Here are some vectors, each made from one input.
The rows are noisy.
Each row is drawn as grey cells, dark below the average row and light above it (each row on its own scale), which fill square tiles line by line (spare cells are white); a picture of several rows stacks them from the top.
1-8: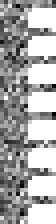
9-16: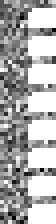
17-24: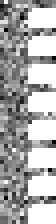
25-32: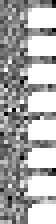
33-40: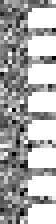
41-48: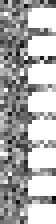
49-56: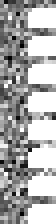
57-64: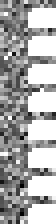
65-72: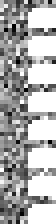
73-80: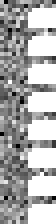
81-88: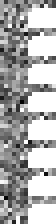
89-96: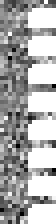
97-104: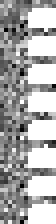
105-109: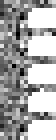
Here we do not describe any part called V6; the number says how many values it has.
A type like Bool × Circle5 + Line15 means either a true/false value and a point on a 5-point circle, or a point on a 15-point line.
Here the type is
Bool × (Line3 × Line5 + V6) + Line4.
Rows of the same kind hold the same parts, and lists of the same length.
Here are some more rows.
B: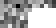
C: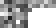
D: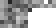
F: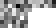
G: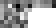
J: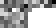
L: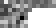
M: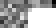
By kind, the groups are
B, F, G, M
C, D, J
L

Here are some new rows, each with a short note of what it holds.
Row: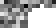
a true/false value and a value of V6
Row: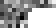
a point on a 4-point line
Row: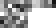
a point on a 3-point line, a point on a 5-point line and a true/false value
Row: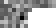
a point on a 4-point line
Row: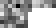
a point on a 3-point line, a point on a 5-point line and a true/false value
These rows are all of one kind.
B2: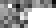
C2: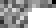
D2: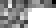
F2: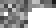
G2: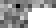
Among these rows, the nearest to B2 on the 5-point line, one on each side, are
F2 and G2.
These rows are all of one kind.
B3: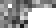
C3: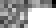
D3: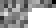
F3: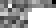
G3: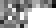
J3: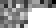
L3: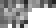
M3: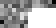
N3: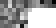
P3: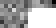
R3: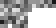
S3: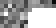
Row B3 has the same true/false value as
L3 and R3.
